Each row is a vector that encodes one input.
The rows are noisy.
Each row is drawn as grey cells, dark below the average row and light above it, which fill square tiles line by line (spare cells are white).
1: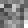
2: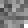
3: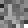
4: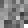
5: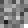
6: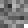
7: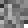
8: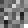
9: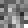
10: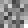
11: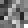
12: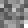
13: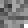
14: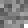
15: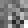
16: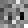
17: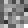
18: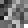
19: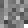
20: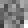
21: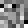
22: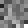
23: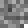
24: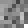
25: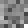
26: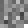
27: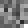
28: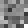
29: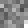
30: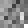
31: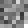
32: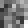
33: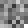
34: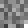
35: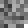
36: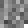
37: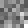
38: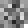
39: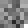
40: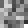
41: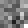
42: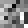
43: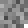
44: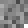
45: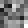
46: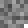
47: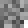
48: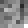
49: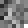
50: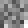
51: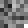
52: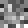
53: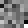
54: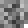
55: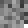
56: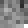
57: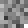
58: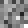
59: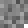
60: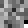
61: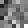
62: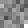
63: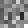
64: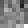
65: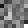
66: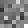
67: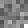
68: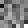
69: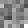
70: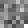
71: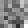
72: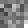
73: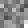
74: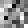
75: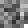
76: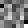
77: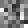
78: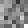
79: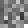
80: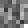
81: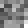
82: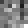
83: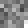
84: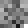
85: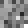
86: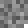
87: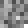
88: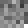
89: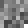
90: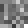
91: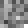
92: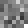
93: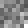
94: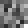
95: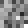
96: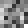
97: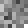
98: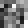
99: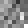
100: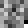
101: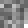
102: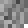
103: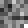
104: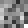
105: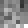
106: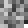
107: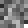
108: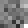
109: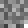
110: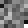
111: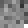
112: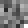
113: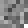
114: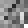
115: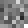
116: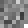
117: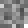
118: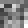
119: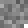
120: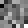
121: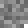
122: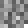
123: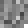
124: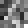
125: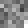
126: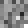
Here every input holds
a point on a 6-point circle.
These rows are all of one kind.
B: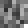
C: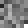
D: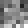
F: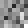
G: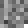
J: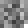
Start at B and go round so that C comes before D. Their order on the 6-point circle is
B, C, G, D, F, J.
